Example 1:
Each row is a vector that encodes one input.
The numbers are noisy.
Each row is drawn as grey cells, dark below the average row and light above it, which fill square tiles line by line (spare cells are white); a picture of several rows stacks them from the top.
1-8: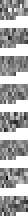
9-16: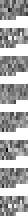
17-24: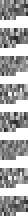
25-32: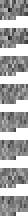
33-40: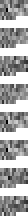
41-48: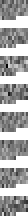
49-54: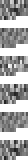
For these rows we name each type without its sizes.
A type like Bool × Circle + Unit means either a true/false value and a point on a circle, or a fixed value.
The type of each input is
Line.
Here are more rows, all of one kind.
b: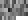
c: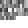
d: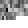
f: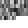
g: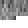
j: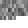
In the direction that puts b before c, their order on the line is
f, b, j, g, d, c.
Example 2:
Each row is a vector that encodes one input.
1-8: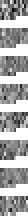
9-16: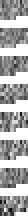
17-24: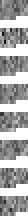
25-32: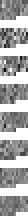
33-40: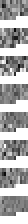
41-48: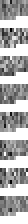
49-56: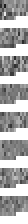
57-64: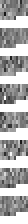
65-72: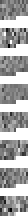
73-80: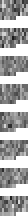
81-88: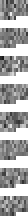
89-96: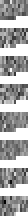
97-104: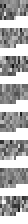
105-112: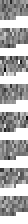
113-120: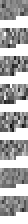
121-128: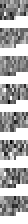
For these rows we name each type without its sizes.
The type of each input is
Line.
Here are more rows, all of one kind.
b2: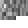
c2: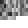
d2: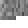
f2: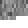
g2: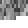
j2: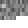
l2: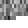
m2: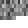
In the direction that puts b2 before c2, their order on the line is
l2, b2, d2, g2, f2, c2, j2, m2.
